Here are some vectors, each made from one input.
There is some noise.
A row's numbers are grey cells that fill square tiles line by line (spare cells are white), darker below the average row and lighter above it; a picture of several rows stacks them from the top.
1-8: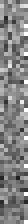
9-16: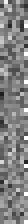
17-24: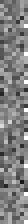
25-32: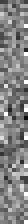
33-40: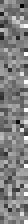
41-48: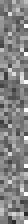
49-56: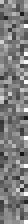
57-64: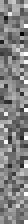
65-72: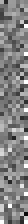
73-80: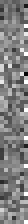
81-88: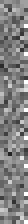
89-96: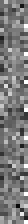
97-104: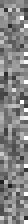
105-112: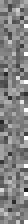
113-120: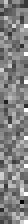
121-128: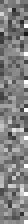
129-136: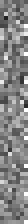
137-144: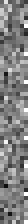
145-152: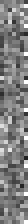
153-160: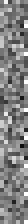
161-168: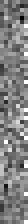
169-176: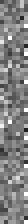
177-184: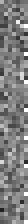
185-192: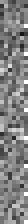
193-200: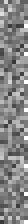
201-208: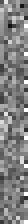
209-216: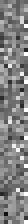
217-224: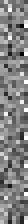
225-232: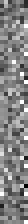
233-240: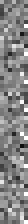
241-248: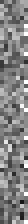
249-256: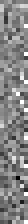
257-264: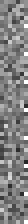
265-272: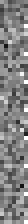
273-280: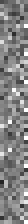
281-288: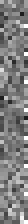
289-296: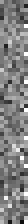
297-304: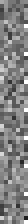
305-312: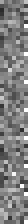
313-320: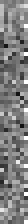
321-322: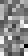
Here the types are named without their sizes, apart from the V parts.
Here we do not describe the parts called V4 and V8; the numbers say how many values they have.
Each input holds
a point on a line, together with either a true/false value and a value of V4, or a value of V8.
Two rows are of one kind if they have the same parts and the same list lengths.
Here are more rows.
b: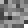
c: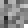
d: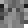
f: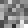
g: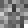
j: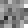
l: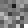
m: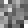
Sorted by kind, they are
b, c, f, j
d, g, l, m

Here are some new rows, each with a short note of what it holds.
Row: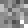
a point on a line and a value of V8
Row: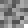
a point on a line, a true/false value and a value of V4
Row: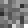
a point on a line, a true/false value and a value of V4
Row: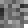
a point on a line, a true/false value and a value of V4
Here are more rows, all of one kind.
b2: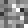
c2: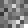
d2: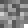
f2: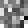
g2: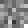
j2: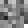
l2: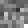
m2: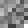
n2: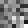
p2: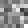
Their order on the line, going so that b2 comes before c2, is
f2, m2, d2, g2, p2, b2, j2, n2, l2, c2.
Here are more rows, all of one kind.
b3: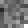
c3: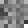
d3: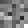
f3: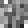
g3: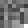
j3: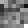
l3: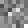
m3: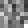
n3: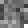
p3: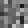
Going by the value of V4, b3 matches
c3, d3, f3 and p3.
